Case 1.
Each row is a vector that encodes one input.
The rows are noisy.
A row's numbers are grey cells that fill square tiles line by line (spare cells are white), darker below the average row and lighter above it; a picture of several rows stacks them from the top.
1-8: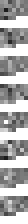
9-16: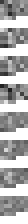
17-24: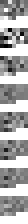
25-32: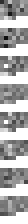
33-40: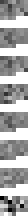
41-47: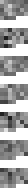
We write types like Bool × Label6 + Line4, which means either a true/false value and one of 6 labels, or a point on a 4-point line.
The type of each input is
Line4.
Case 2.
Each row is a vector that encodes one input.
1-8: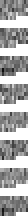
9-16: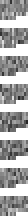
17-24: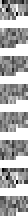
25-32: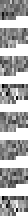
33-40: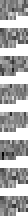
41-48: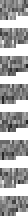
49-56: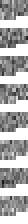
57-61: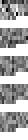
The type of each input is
Bool × Bool × Bool + Unit.
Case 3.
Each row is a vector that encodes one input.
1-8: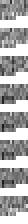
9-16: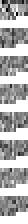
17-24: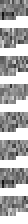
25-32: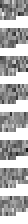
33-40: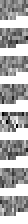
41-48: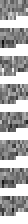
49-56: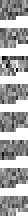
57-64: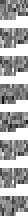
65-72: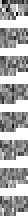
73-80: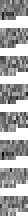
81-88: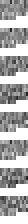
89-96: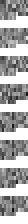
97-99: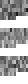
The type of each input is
Bool × Bool × Bool + Unit.
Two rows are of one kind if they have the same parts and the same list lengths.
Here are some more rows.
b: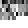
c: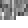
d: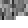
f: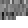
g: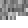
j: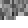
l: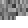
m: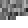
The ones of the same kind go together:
b
c, d, f, g, j, l, m

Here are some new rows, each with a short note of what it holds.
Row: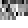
a fixed value
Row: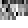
a fixed value
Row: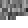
three true/false values
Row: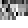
a fixed value
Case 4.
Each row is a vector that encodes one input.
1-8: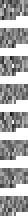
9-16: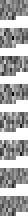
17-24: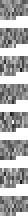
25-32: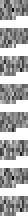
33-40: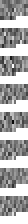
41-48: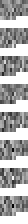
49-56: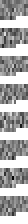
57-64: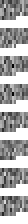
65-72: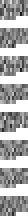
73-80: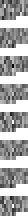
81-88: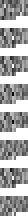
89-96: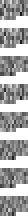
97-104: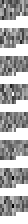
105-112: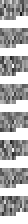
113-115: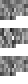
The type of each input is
Bool × Bool × Bool.
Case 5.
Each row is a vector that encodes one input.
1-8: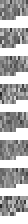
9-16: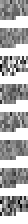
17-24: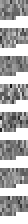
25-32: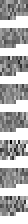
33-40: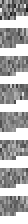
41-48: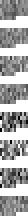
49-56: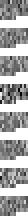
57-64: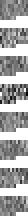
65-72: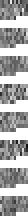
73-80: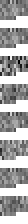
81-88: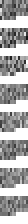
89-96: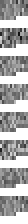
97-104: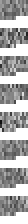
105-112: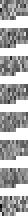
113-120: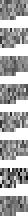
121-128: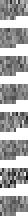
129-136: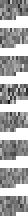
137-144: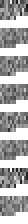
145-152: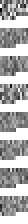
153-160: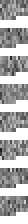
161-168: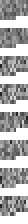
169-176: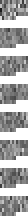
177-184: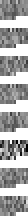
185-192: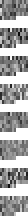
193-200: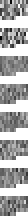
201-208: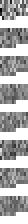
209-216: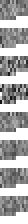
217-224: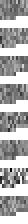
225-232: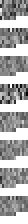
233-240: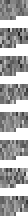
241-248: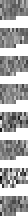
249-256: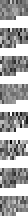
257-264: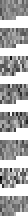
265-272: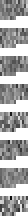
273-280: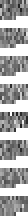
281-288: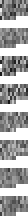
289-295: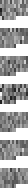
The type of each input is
Circle11.
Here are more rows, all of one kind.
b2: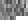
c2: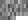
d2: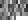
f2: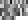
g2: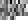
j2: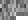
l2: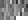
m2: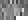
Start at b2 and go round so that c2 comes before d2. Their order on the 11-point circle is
b2, g2, f2, c2, d2, l2, m2, j2.
